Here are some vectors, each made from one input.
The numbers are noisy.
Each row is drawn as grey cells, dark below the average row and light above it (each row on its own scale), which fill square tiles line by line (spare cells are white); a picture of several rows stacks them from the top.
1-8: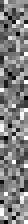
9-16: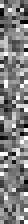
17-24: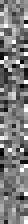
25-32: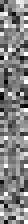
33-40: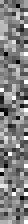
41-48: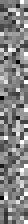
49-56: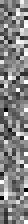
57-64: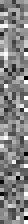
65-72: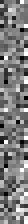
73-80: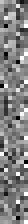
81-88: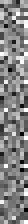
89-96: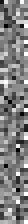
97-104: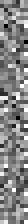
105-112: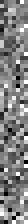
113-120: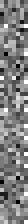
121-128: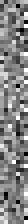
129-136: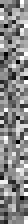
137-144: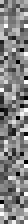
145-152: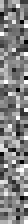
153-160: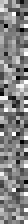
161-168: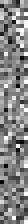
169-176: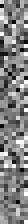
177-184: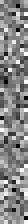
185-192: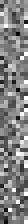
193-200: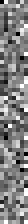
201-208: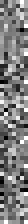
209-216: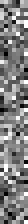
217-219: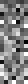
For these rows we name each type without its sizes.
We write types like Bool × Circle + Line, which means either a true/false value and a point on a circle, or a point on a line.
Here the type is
Label × (Label + Line × Line).
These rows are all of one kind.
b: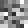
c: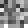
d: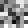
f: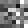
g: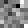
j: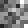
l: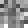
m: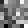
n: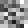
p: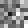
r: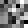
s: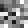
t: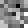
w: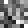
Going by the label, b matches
d, n and s.
